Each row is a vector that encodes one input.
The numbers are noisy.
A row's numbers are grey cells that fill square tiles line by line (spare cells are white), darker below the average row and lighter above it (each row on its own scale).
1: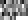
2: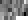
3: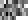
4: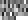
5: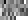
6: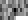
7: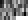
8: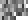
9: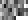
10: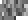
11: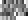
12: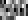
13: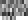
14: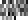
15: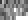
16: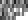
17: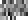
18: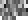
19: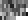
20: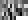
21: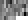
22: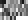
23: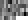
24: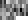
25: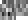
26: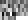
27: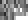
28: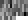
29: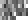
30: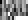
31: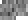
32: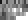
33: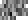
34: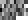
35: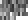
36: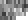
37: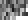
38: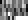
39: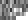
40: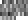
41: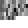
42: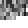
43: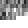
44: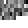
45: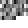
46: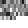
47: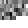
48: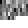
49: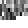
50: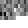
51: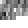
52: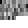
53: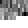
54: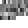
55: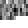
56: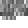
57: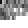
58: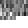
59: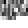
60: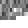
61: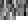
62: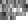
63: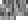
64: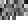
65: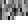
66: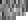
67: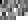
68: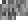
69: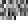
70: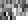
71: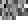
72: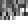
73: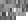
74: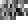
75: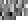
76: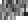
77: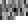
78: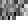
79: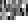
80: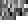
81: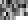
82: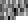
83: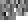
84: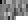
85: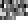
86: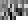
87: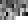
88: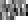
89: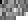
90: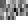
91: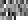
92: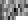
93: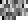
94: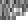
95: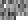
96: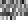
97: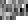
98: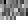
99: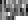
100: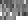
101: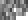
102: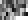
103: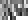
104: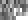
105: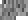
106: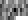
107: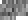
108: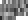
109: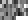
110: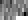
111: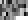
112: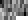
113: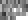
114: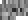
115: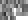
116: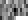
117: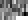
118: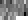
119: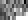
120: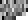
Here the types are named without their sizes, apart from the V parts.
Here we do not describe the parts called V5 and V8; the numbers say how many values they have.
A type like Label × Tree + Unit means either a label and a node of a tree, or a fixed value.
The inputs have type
Bool × Bool × Bool × Bool × (Tree + V8) × V5.
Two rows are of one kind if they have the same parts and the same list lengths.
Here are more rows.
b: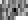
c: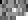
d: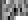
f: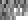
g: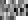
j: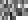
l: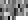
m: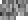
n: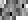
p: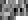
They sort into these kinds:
b, d, l, m, n, p
c, f, g, j

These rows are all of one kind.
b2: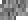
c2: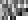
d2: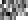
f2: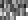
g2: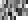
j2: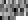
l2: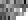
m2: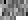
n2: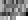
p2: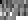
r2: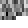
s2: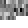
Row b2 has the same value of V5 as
d2, m2 and n2.
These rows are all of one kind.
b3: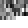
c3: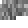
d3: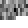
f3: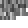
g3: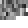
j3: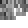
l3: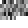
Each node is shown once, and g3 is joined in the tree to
d3 and l3.
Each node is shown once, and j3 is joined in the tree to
d3 and f3.
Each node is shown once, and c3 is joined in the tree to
b3 and d3.
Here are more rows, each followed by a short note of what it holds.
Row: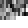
a node of a tree, four true/false values and a value of V5
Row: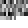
four true/false values, a value of V5 and a value of V8
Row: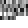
a node of a tree, four true/false values and a value of V5
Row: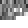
a node of a tree, four true/false values and a value of V5
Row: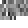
four true/false values, a value of V5 and a value of V8
